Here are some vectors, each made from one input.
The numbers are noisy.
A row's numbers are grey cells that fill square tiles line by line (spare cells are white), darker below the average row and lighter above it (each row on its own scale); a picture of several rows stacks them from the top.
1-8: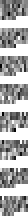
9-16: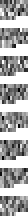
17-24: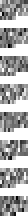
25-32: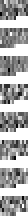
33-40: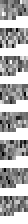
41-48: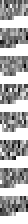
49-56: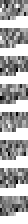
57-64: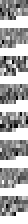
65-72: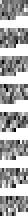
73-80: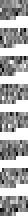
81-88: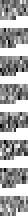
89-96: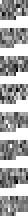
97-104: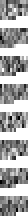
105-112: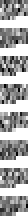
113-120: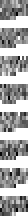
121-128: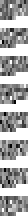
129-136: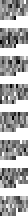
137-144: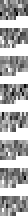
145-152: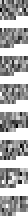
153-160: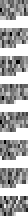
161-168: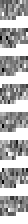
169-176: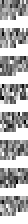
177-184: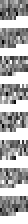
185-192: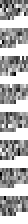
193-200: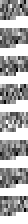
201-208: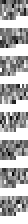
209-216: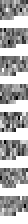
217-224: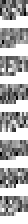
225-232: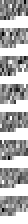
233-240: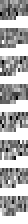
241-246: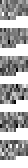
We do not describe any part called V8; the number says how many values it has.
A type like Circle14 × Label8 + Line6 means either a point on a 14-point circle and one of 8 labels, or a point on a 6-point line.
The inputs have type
(Bool × Line5 + V8) × List2(Line9).
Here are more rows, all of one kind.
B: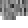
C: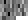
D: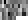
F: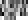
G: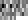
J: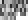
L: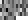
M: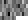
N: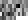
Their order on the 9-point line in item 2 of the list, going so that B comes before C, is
D, F, J, B, G, M, C, N, L.
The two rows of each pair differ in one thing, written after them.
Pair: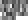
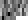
the true/false value
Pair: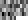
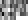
the true/false value
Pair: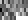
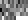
the place on the 5-point line
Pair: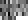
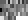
the true/false value
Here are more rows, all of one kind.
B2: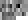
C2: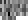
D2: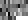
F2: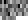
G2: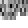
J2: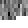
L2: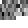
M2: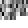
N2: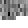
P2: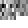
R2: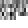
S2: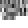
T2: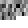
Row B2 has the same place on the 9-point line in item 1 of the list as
P2, R2 and T2.
